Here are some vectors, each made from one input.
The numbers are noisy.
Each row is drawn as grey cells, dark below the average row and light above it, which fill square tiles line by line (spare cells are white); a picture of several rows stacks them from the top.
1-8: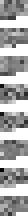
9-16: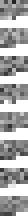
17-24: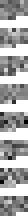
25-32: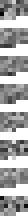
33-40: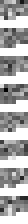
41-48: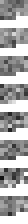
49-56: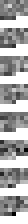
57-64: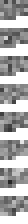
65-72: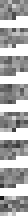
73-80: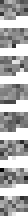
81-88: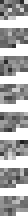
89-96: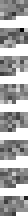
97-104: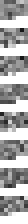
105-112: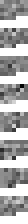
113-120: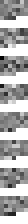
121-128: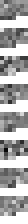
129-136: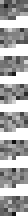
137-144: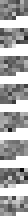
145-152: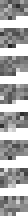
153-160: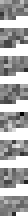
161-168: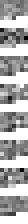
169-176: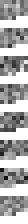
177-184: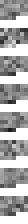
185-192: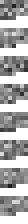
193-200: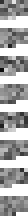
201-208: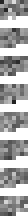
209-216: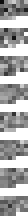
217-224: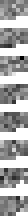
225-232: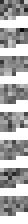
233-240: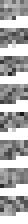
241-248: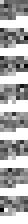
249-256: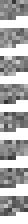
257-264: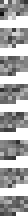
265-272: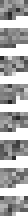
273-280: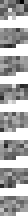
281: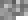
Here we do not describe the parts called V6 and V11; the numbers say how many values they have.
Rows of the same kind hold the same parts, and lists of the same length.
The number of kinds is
3.
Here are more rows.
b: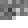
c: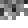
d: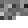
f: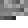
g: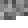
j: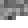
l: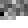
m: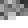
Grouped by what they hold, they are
b, d, f, g, j
c
l, m

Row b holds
a node of an 8-node tree and a value of V11.
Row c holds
a fixed value.
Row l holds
a true/false value and a value of V6.
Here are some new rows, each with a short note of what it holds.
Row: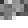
a true/false value and a value of V6
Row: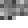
a node of an 8-node tree and a value of V11
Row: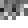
a fixed value
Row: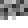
a true/false value and a value of V6
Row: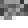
a true/false value and a value of V6
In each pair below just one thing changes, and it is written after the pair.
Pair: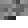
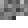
the node of the tree
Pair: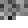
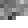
the node of the tree
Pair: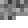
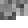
the value of V11
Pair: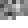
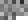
the value of V11
